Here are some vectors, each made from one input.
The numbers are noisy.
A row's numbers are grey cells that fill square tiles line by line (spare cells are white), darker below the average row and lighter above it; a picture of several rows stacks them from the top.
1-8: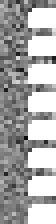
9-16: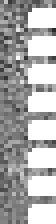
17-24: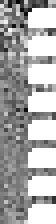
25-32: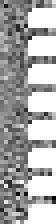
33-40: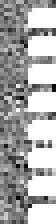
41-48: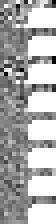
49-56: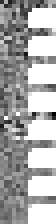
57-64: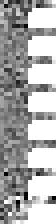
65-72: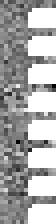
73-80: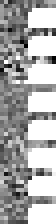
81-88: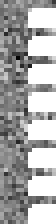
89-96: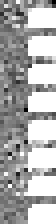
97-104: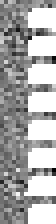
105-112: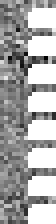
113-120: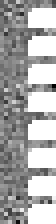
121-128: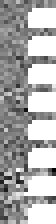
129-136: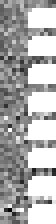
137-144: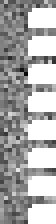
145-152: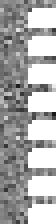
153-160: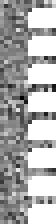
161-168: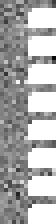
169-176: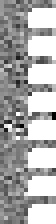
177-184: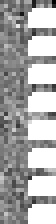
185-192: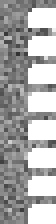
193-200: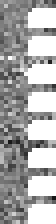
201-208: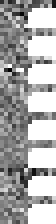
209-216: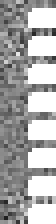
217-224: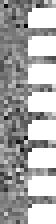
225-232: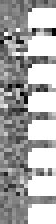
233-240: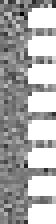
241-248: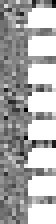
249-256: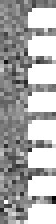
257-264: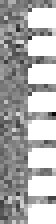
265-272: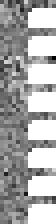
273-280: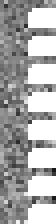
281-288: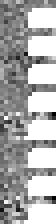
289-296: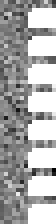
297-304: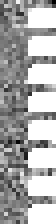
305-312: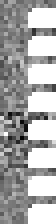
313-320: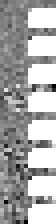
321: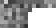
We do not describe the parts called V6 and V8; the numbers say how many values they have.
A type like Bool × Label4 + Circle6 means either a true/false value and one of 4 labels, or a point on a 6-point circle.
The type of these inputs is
(Bool × Tree13 + V8) × V6 + Unit.
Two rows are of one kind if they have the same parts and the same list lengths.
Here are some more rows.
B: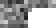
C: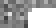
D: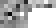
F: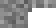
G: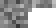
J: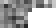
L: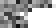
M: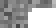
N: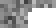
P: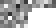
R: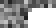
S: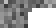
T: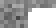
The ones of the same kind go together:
B, G, L, M, R, T
C, F, J, N, S
D, P

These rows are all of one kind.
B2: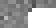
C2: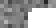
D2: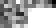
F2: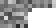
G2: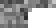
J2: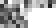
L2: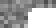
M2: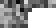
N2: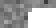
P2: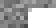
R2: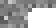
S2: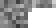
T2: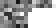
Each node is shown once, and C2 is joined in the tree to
M2.
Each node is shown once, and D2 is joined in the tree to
J2 and P2.
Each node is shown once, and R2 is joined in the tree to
B2.
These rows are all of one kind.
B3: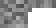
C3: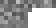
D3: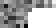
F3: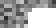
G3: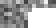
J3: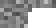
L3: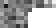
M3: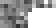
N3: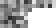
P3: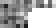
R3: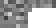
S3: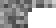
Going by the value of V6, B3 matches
D3 and L3.
